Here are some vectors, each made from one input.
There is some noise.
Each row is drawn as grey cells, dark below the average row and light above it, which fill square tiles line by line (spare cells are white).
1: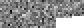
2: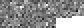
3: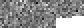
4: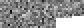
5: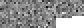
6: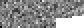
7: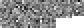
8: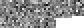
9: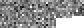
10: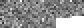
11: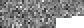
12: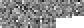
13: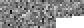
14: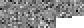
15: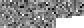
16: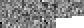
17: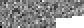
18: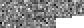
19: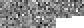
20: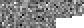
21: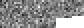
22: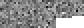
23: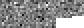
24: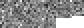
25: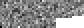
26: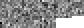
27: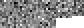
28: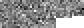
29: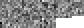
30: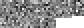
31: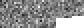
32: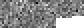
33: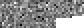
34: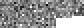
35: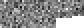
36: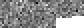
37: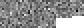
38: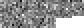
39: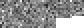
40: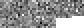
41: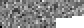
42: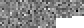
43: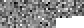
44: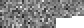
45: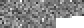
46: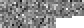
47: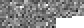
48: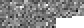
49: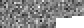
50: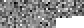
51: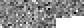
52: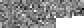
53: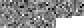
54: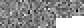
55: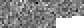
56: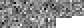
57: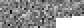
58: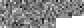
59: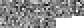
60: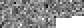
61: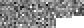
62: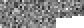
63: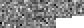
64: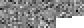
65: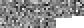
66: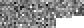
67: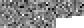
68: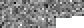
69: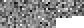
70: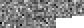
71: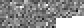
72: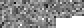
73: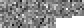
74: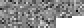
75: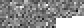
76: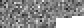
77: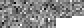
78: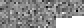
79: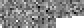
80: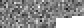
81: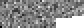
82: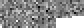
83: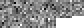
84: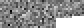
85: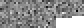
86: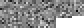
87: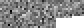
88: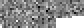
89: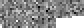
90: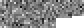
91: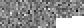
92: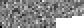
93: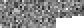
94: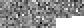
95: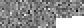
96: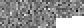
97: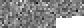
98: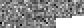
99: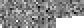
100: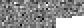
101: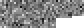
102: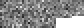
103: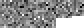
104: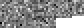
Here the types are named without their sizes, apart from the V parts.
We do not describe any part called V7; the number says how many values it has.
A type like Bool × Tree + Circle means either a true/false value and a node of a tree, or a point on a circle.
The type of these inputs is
Bool × (Line + V7).
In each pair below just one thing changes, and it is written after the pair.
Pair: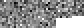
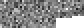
the true/false value
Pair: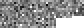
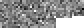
the true/false value
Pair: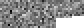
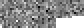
the value of V7
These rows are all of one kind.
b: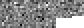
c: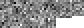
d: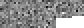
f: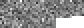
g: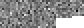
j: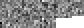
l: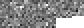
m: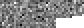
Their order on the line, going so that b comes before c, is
j, m, b, l, f, g, d, c.
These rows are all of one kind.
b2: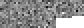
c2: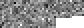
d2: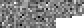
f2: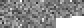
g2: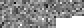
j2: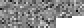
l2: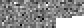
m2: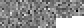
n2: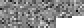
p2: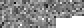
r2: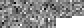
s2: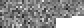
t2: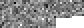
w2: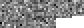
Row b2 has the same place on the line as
c2, g2, p2 and t2.
